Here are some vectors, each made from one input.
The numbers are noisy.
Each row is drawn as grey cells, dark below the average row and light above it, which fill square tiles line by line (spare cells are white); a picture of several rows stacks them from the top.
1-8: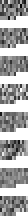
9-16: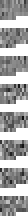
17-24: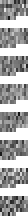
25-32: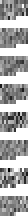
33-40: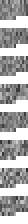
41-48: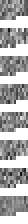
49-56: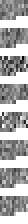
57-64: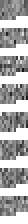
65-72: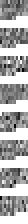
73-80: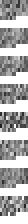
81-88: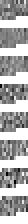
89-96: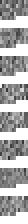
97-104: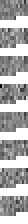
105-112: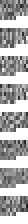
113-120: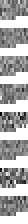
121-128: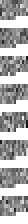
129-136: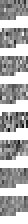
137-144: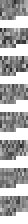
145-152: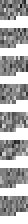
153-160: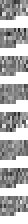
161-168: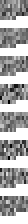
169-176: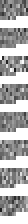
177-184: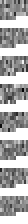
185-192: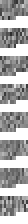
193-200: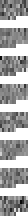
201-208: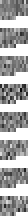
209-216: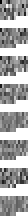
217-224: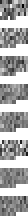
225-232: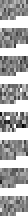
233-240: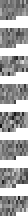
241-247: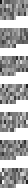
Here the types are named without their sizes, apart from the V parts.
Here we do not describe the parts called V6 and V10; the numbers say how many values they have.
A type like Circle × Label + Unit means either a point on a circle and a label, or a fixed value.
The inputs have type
((Bool × Bool × Bool × Bool + Circle) × V6 + V10) × Line.
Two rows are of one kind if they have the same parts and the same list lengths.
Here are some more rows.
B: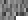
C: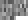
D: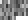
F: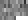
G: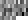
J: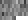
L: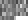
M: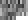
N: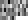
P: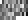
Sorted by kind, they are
B, C, D, J, L, M, P
F
G, N

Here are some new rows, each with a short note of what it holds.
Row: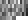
a point on a line and a value of V10
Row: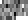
a point on a circle, a point on a line and a value of V6
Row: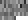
a point on a line and a value of V10
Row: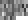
a point on a line and a value of V10
